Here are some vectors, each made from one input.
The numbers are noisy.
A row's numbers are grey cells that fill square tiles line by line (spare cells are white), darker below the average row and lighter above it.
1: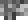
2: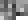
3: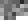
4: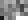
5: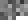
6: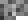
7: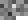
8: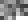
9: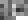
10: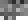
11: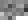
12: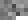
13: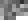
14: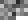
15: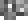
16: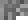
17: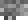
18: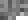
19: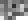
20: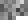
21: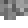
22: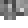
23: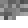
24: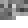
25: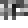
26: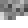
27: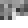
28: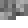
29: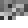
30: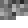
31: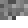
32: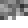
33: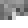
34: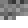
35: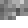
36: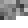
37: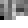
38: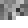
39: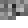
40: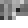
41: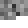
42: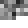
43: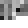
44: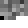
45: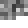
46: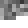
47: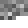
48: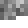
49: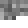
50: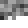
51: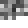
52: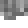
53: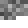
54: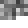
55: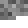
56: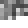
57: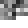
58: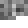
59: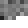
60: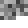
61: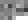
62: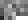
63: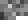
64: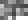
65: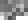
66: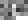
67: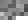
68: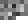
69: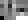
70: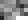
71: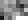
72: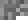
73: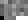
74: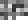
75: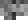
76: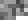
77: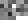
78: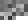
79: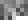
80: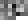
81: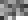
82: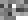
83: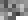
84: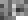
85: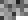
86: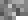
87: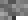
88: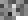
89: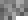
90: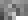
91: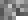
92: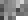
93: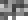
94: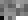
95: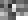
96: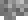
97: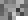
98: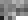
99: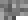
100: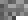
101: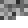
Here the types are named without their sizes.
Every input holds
a point on a line, together with either a point on a line, or four true/false values.
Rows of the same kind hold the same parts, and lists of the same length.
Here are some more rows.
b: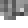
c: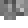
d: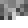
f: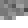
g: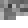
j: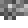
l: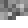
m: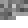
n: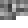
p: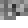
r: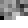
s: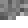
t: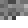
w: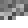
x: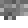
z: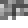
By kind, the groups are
b, c, d, f, g, j, l, m, n, p, s, t, w, x
r, z

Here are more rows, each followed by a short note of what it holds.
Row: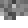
a point on a line and four true/false values
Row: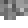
a point on a line and four true/false values
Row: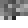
a point on a line and four true/false values
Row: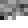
a point on each of two lines
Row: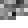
a point on each of two lines
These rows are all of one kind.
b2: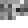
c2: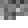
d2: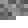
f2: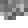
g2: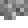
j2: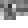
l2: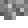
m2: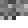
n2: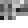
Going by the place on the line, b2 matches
d2 and n2.
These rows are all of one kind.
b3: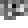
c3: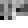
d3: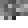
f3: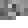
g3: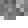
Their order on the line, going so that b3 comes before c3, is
b3, d3, g3, f3, c3.
